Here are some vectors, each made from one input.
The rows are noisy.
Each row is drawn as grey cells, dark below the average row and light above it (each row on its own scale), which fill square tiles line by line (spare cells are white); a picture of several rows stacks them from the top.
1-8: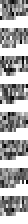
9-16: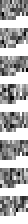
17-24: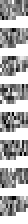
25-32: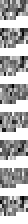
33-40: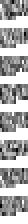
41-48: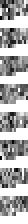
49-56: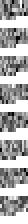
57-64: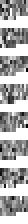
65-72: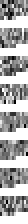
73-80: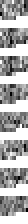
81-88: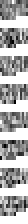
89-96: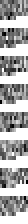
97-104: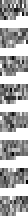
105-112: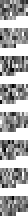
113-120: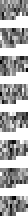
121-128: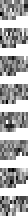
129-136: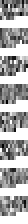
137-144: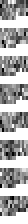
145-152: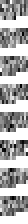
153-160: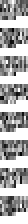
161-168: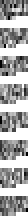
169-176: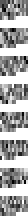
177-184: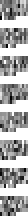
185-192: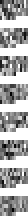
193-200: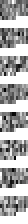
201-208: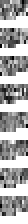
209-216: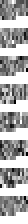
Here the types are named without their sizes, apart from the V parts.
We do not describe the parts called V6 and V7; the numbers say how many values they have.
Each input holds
either a point on a circle and three true/false values, or a fixed value, or a value of V6 and a value of V7.
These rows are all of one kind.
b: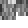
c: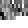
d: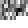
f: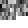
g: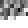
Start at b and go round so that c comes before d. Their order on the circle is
b, c, g, f, d.
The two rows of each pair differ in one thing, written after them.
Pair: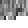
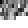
the place on the circle
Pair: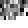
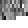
one of the three true/false values
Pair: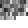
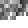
the place on the circle
